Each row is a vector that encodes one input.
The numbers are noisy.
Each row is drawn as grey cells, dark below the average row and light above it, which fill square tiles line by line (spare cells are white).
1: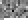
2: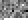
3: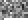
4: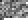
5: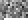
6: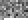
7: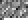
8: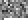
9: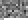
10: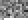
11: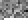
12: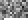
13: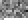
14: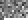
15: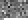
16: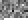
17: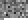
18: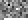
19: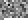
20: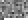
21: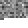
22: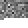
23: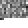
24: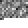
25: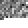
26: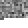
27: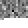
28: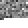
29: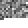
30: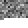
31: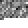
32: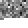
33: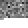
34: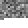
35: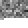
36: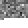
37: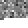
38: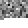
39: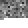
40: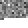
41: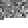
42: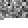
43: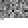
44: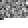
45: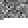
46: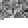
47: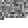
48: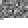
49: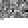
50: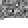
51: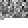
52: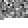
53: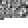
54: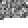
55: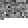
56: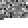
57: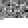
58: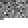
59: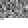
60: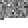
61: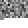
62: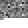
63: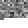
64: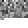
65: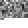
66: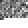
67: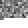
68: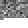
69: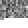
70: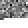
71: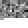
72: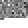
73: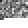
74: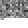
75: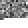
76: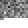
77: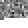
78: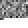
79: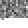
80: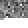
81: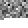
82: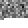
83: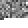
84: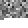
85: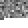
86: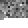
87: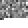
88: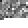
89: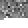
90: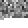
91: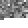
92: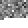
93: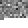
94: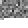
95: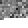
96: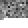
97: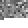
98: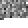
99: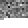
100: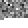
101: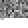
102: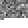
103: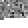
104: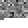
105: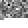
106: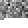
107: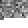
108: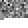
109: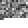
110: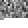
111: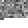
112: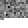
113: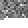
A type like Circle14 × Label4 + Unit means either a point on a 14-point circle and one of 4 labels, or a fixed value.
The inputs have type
Bool × (Label6 + Line5) × Line5.
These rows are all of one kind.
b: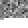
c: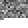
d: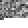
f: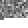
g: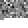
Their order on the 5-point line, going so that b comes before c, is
g, b, c, f, d.
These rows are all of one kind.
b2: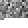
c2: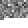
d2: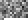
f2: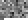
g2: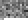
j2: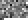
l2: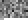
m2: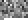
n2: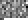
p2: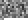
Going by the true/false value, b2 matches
d2, f2, j2 and n2.
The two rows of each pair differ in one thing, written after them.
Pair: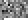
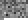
the place on the 5-point line
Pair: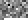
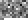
the label
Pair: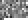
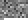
the place on the 5-point line
